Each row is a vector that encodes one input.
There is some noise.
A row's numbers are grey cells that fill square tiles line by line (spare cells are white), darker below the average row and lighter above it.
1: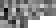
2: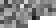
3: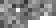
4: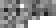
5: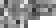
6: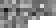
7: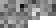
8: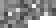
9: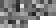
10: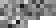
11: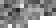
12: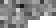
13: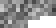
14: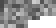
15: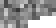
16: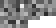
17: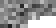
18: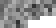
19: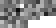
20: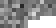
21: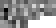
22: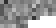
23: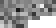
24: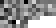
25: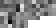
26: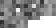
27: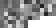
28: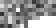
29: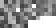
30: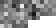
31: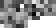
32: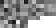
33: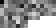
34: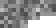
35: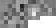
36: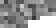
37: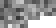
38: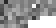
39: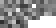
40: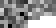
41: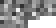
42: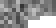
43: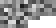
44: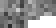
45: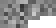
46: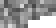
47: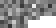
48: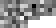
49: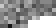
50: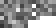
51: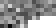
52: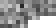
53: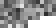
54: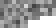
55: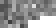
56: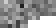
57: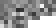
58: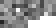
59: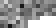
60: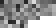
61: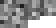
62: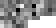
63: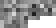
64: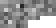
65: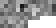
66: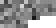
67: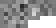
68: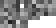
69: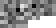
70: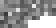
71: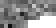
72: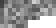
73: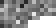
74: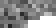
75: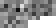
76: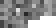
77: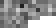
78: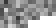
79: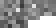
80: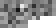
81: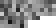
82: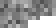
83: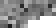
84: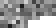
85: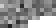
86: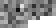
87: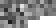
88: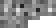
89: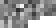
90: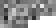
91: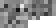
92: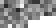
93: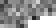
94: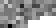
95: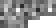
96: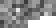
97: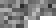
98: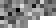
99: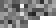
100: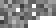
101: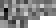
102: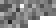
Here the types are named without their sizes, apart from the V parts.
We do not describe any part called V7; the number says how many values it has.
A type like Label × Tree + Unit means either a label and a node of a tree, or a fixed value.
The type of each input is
(Bool × Bool × Bool + V7) × Label.
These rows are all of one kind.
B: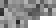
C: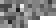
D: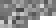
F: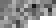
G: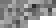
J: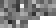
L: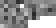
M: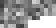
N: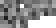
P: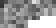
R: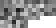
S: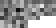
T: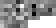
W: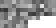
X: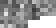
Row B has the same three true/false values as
F, G, M and P.
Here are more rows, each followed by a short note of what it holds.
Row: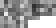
a label and three true/false values
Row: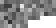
a label and three true/false values
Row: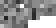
a label and three true/false values
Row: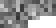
a label and a value of V7
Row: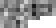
a label and three true/false values
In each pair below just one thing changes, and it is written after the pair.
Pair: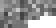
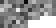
the label
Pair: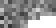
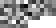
the value of V7
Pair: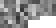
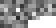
the label
